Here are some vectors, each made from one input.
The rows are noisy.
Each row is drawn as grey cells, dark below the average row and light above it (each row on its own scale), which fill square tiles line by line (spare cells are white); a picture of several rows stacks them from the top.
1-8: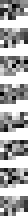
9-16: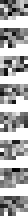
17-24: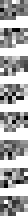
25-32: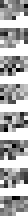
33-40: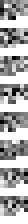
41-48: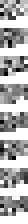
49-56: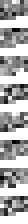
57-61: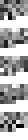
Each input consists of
a list of up to two points on a 7-point line.
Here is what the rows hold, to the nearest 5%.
All of them are lists of up to two points on a 7-point line: about 5% are empty, 40% hold one and 55% two.
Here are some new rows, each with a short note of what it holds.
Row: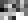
a list of two items
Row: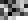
the empty list
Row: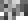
a list of one item
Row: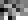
a list of two items
